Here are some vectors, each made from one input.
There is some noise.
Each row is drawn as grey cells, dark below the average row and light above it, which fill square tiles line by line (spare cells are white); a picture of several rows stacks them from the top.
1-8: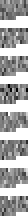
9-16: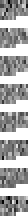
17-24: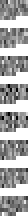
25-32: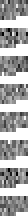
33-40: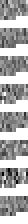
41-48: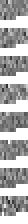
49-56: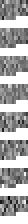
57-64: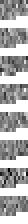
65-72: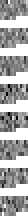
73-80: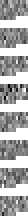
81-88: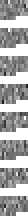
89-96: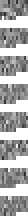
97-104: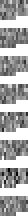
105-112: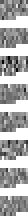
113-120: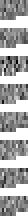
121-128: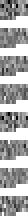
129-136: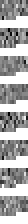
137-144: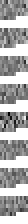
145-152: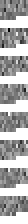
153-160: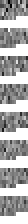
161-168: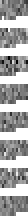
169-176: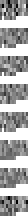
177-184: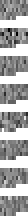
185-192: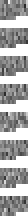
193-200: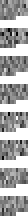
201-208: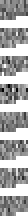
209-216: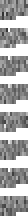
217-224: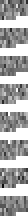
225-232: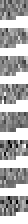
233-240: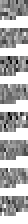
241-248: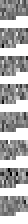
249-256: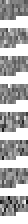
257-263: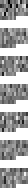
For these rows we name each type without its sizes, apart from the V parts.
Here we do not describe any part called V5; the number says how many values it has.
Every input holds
a node of a tree, together with a list of items, each a true/false value and a value of V5.
